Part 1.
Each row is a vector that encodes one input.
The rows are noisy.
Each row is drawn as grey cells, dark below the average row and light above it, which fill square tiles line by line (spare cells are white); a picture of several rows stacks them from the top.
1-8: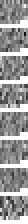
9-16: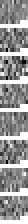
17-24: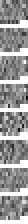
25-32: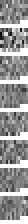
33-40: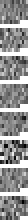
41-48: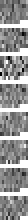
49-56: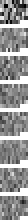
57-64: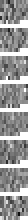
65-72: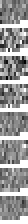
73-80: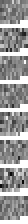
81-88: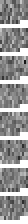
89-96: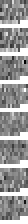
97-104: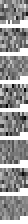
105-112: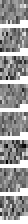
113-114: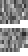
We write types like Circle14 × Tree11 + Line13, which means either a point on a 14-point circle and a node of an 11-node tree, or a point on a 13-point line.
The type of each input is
Bool × Label7 + Circle8 + Unit.
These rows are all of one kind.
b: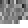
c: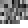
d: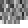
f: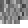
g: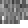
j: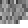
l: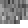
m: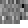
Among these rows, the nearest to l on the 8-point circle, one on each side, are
g and m.
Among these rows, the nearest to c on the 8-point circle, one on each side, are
d and g.
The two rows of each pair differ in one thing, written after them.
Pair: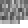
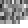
the label
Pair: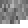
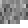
the true/false value
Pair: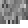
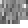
the label
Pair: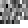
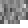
the label
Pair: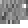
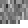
the true/false value
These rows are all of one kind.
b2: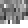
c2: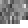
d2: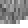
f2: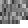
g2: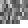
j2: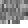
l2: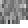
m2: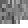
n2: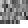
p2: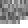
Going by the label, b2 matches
d2, g2, j2 and p2.
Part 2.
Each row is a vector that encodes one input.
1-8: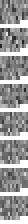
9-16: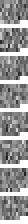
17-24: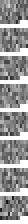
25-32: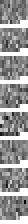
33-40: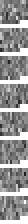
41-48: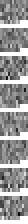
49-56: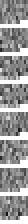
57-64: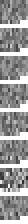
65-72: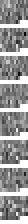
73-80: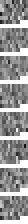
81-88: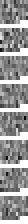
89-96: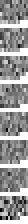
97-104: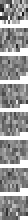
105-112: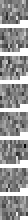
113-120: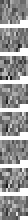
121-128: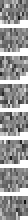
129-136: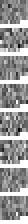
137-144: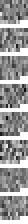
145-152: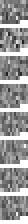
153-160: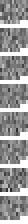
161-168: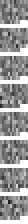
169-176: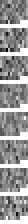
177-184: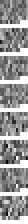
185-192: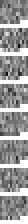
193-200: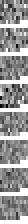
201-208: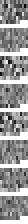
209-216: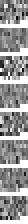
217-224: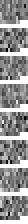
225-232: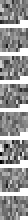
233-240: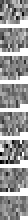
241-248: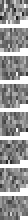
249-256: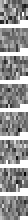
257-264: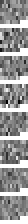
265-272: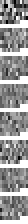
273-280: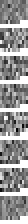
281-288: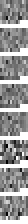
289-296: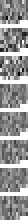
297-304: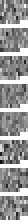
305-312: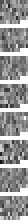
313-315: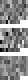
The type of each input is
Bool × Label7 + Circle8 + Unit.
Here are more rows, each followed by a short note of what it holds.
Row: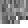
a point on an 8-point circle
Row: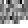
a fixed value
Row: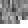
one of 7 labels and a true/false value
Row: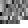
one of 7 labels and a true/false value
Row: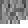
one of 7 labels and a true/false value
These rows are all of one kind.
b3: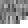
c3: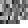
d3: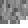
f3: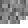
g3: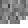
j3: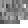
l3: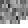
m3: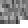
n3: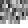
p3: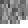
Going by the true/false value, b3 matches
c3, j3 and m3.
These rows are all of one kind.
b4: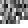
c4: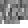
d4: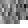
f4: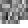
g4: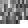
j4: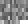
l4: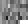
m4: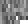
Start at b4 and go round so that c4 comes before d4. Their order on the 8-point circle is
b4, c4, j4, m4, f4, l4, g4, d4.
